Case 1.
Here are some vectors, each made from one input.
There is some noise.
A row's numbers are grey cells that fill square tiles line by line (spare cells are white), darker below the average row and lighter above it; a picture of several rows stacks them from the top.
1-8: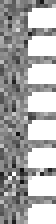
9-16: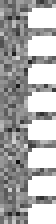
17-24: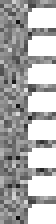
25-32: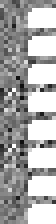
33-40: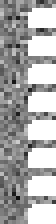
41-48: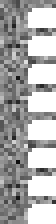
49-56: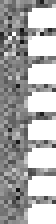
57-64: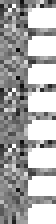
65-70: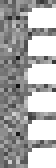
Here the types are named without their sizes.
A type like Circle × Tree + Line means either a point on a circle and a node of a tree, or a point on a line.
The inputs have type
Tree + Unit.
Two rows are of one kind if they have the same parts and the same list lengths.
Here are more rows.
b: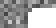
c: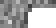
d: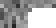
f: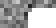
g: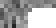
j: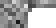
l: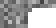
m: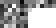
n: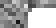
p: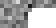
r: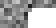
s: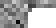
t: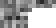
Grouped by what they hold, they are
b, c, d, f, g, j, l, n, p, r, s, t
m

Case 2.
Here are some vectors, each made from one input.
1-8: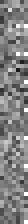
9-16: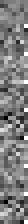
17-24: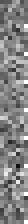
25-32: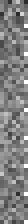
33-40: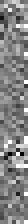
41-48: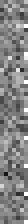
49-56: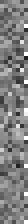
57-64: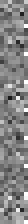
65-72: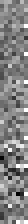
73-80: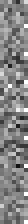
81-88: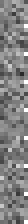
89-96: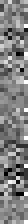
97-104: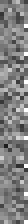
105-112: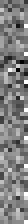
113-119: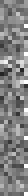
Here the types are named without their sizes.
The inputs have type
Bool × Bool × Bool × Bool.
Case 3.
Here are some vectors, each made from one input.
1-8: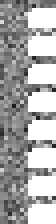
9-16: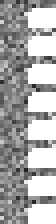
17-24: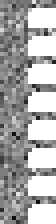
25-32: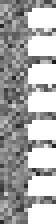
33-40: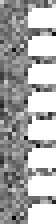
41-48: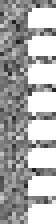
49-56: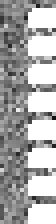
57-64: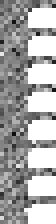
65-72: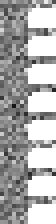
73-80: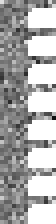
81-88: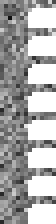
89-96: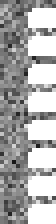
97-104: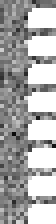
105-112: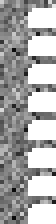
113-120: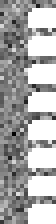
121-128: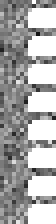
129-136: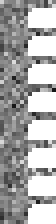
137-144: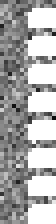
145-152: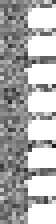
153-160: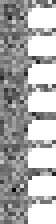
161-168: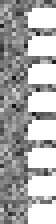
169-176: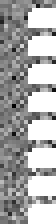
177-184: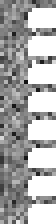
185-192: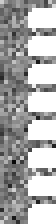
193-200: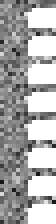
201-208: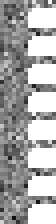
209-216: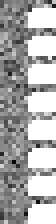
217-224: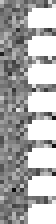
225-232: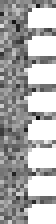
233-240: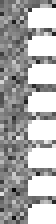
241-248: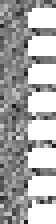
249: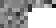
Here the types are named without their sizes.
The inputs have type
Circle + Unit.
